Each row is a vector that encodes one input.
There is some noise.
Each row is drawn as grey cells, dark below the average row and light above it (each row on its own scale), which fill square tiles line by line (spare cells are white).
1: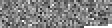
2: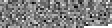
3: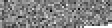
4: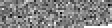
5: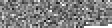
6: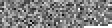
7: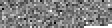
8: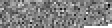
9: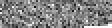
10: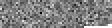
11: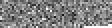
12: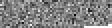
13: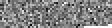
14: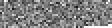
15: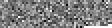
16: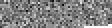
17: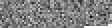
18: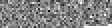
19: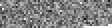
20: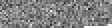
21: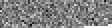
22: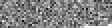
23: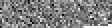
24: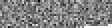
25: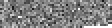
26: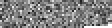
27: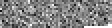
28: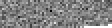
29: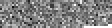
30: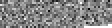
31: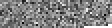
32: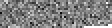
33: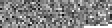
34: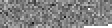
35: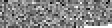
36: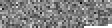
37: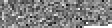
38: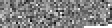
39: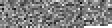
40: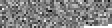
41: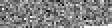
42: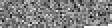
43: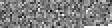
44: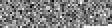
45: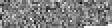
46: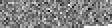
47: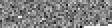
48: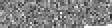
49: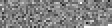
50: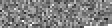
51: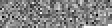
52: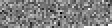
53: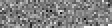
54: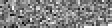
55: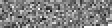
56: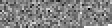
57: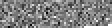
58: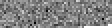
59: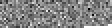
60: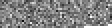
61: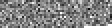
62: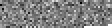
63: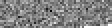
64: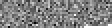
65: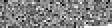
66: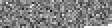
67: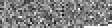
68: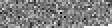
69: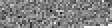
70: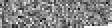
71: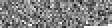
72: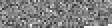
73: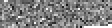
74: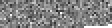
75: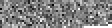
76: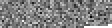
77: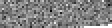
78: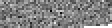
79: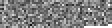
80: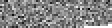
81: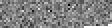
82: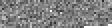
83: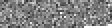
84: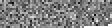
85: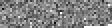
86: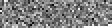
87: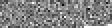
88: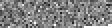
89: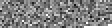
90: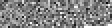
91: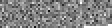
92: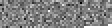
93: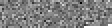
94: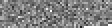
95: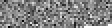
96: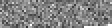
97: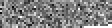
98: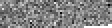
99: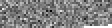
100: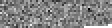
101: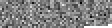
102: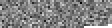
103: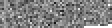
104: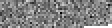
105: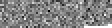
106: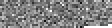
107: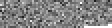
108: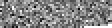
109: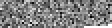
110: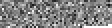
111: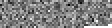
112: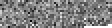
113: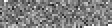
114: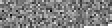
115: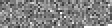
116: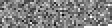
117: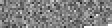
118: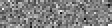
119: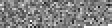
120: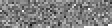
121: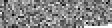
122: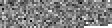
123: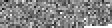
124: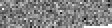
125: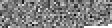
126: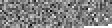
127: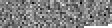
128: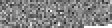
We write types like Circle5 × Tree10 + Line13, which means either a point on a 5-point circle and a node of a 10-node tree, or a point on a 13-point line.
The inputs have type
(Bool × Bool × Bool × Bool + Unit) × Label6 × Label6 × Label6.
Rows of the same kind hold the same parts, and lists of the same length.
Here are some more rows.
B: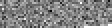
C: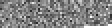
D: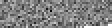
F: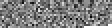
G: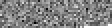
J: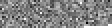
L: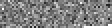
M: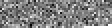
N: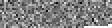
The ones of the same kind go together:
B, C, D, F, G, J, L
M, N

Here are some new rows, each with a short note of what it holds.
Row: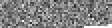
three labels (each one of 6) and four true/false values
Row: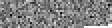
three labels (each one of 6) and four true/false values
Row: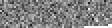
three labels (each one of 6)
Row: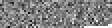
three labels (each one of 6)
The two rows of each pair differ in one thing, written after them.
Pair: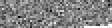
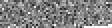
one of the four true/false values
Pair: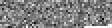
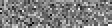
one of the three labels
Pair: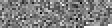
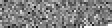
one of the three labels
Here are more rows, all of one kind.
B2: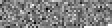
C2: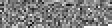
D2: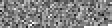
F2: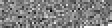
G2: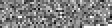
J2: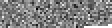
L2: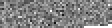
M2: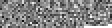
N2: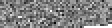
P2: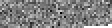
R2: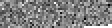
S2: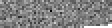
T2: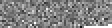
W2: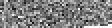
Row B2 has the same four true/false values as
C2, G2, M2 and T2.
